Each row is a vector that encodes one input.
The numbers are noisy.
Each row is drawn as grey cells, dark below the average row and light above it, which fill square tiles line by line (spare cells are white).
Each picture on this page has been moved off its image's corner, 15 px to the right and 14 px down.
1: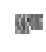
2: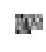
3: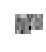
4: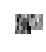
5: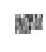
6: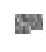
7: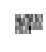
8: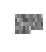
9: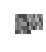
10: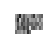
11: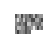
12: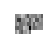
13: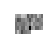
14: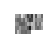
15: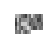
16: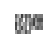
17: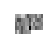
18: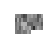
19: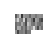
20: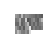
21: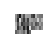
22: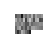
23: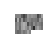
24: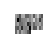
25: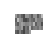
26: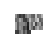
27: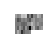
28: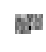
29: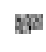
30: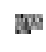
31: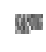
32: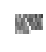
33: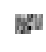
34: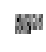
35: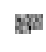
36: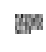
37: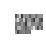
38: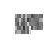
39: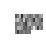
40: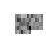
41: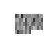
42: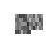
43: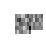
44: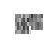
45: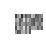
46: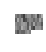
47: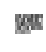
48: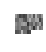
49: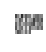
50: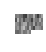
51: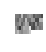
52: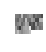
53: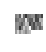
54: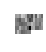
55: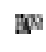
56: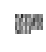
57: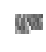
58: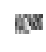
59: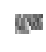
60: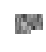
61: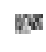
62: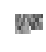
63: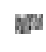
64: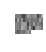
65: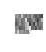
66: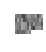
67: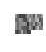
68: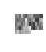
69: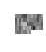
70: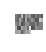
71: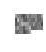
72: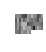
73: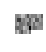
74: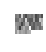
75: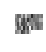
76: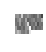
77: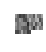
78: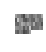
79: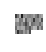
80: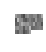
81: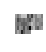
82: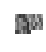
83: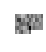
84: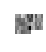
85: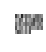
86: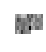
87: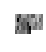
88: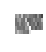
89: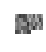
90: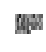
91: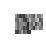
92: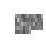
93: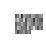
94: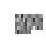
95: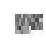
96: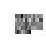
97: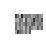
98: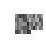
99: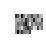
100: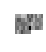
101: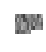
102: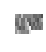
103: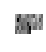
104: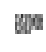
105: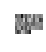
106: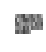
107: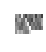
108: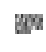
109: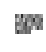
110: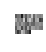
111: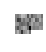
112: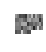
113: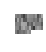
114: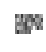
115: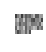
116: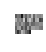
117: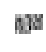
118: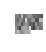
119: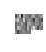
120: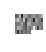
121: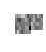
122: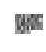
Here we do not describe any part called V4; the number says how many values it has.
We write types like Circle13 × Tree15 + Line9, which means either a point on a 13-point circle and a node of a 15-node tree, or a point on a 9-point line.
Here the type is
List2(Line5) × V4.
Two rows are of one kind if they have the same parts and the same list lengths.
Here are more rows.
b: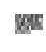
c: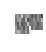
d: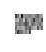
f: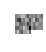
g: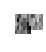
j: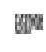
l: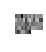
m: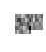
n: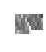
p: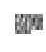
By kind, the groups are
b, d, f, m
c, j, n, p
g, l

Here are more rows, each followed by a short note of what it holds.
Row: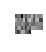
a value of V4, together with the empty list
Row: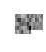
a value of V4, together with a list of one item
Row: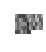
a value of V4, together with the empty list
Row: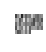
a value of V4, together with a list of one item
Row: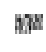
a value of V4, together with a list of one item
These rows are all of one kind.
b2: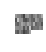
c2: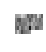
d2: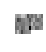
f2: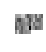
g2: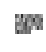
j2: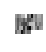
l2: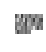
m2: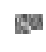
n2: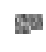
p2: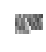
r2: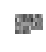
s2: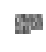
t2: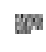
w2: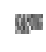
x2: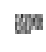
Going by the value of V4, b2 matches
m2, n2, r2 and s2.
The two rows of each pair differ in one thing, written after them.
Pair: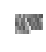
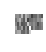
the place on the 5-point line in item 2 of the list
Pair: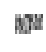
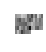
the place on the 5-point line in item 1 of the list
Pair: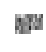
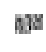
the place on the 5-point line in item 2 of the list
